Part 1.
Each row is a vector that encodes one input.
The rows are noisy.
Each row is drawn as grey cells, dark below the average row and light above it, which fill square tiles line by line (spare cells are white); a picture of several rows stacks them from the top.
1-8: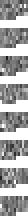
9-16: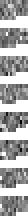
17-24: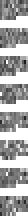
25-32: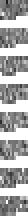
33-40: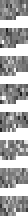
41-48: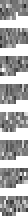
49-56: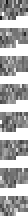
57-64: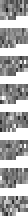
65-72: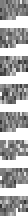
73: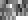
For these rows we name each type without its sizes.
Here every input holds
four true/false values.
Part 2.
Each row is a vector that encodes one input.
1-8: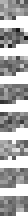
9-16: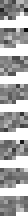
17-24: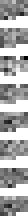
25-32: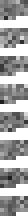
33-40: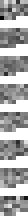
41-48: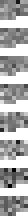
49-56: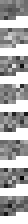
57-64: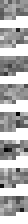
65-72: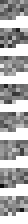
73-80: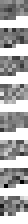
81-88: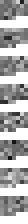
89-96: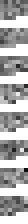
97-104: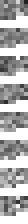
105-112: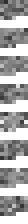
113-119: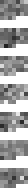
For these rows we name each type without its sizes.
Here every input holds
a label.
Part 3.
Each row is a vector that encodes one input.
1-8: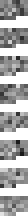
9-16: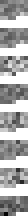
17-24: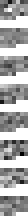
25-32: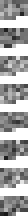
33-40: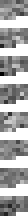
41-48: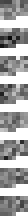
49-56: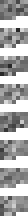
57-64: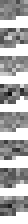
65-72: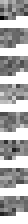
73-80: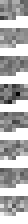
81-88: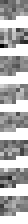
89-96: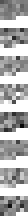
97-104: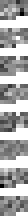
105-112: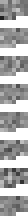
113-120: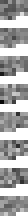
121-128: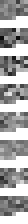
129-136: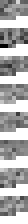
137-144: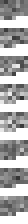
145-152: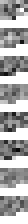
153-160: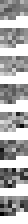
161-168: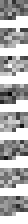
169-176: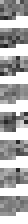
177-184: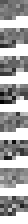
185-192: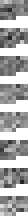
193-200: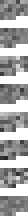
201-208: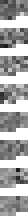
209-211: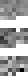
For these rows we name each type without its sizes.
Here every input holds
a label.
